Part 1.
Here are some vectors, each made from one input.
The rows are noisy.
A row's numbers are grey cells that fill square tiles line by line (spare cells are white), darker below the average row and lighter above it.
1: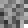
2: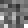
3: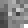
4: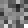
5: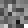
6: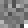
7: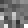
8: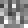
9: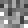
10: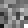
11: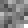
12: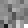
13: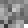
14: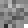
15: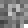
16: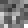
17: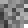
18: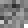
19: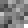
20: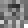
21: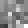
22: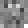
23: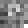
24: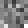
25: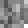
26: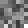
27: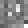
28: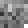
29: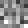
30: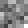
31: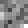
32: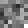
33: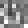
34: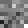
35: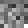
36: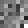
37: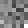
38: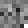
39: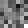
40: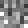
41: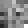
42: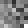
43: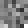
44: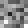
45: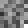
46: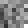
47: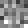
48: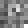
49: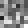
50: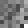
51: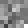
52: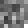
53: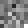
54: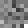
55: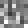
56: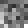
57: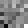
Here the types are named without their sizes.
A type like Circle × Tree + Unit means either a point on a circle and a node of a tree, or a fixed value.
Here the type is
(Bool × Bool × Bool × Bool + Unit) × Label.
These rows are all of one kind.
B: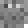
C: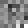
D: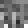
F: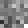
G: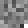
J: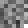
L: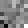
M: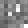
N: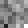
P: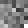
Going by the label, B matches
G and P.
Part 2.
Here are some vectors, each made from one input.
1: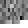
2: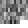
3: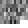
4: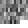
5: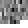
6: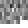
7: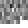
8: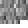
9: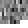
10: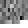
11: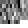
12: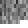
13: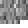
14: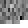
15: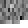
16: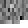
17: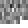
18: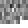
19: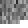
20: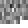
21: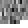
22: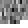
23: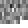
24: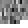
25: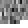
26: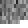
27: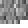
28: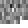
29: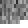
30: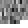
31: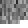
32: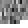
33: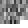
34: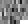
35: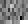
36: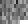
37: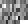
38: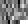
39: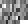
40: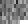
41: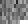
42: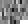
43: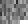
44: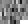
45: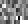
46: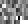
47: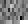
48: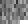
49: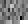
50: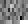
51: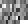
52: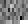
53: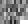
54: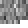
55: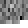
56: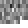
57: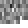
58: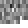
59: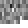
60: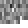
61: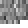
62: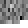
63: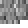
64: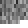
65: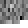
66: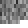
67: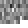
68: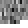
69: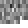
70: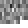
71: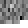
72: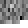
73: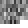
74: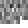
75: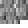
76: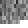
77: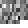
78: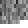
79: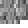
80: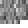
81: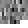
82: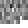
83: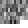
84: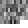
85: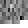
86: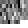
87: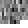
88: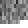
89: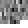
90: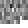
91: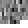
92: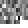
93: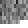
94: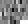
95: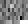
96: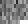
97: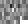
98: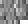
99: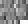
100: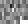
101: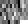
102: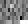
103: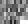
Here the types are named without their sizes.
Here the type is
Bool × Label.
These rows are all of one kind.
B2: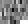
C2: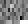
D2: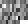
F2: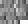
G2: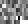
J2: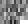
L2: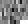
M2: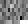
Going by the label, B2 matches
J2 and L2.
